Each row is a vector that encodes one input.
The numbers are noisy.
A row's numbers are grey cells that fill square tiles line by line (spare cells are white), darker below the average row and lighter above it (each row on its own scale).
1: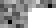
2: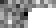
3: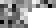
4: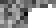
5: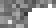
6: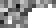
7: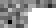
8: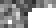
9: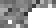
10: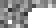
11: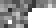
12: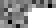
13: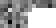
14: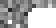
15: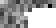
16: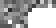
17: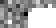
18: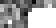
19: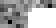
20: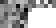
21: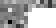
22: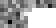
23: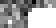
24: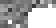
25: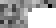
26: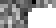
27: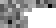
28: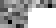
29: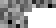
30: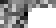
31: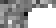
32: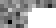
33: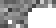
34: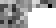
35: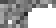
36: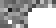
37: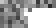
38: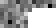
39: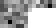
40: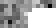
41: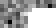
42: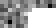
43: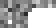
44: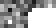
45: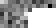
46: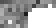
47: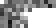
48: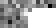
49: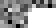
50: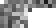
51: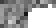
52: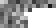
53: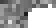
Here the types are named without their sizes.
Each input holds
a point on a line and a true/false value.
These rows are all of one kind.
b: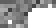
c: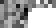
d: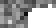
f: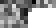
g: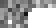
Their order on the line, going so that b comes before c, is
f, d, b, g, c.
